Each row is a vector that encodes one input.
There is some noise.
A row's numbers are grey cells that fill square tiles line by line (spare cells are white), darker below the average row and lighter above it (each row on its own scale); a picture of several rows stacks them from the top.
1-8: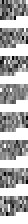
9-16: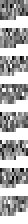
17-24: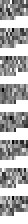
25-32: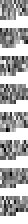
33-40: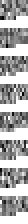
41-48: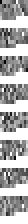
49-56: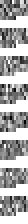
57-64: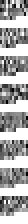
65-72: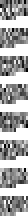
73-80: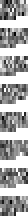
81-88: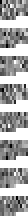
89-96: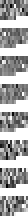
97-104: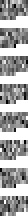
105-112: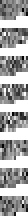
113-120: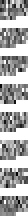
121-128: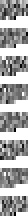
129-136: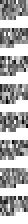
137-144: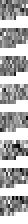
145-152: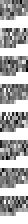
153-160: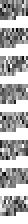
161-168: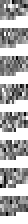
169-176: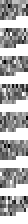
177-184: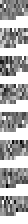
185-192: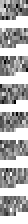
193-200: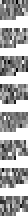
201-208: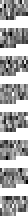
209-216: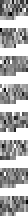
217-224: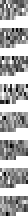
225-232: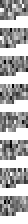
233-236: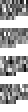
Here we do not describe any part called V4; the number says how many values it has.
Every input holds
a list of up to two items, each one of 9 labels and a value of V4.
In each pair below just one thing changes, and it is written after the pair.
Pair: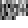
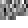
the value of V4 in item 1 of the list
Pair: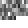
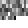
the value of V4 in item 2 of the list
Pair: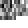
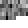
the value of V4 in item 2 of the list
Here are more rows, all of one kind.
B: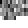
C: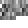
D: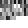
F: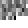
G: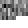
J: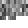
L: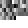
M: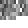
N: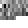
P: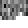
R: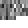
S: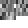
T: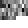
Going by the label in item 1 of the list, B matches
D and T.
